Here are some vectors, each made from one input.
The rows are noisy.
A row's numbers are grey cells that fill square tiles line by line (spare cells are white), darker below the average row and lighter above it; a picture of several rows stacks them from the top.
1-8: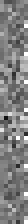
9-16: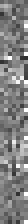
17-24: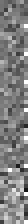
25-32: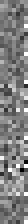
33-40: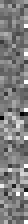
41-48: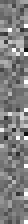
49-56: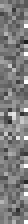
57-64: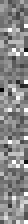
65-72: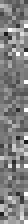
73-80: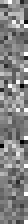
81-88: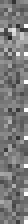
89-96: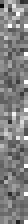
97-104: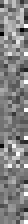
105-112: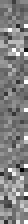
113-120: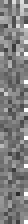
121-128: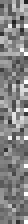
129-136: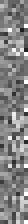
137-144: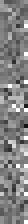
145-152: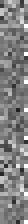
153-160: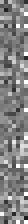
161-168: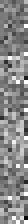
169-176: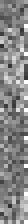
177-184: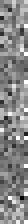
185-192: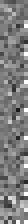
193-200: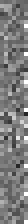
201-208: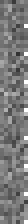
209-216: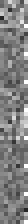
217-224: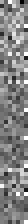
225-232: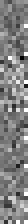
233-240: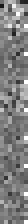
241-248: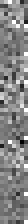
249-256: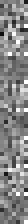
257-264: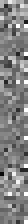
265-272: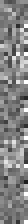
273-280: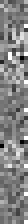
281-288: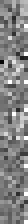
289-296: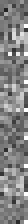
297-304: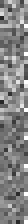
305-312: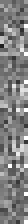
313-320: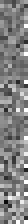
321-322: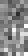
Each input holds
either one of 5 labels and a point on an 8-point line, or one of 10 labels.
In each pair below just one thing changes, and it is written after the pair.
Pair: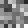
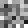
the label
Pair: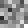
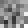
the place on the 8-point line
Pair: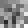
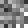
the label
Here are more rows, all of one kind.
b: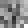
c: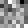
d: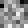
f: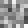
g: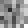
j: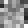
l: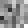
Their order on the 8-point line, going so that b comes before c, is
b, g, l, f, c, d, j.
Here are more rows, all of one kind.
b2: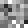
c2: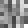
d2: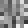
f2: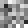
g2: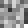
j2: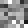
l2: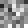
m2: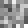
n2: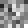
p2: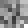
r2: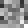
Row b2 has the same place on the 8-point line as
l2, m2 and n2.
